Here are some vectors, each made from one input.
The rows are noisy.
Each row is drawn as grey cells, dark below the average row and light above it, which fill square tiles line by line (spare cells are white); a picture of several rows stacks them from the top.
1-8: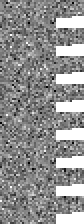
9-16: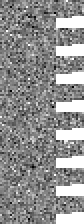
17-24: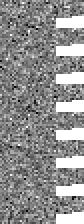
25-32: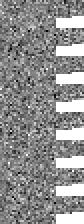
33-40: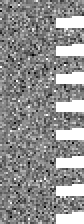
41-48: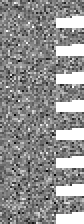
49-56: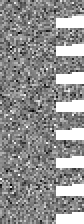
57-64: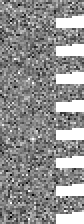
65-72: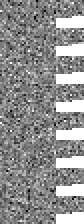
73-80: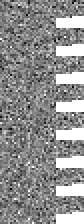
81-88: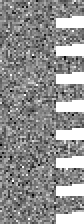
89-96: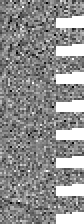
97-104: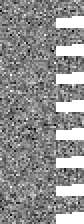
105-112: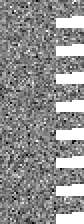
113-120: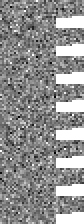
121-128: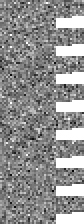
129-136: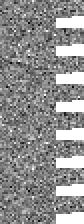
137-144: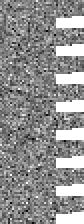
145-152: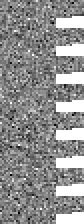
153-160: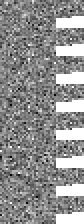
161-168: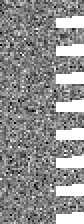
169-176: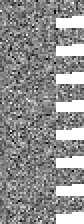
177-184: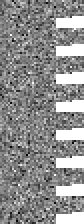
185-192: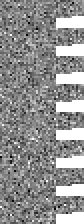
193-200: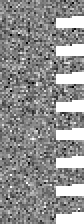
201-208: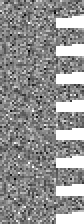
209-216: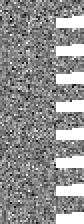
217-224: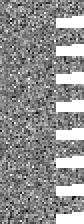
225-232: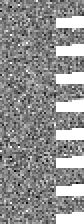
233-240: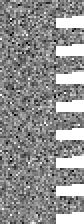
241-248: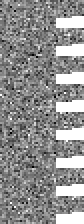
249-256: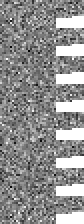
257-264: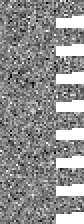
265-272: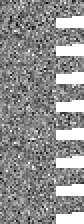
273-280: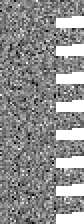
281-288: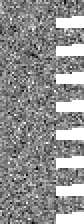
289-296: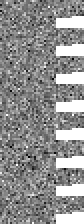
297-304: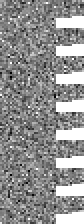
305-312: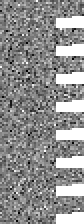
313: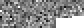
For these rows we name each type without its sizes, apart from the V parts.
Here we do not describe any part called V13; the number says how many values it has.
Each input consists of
three true/false values, together with either a node of a tree, or a list of values of V13.
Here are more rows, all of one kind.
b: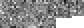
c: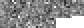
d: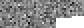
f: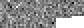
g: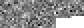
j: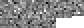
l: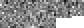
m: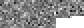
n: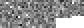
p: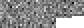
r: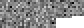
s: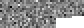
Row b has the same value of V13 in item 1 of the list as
f, g and p.
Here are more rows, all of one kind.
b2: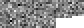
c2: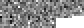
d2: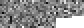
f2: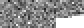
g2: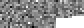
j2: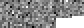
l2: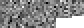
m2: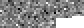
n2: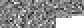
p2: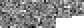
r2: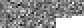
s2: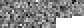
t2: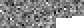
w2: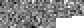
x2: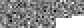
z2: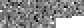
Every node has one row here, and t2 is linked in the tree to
m2 and z2.
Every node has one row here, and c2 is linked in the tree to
d2 and s2.
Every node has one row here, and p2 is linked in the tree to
b2 and f2.
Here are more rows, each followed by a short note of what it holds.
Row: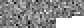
three true/false values, together with a list of one item
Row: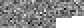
three true/false values, together with a list of two items
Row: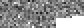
three true/false values, together with the empty list
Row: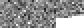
a node of a tree and three true/false values
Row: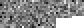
a node of a tree and three true/false values
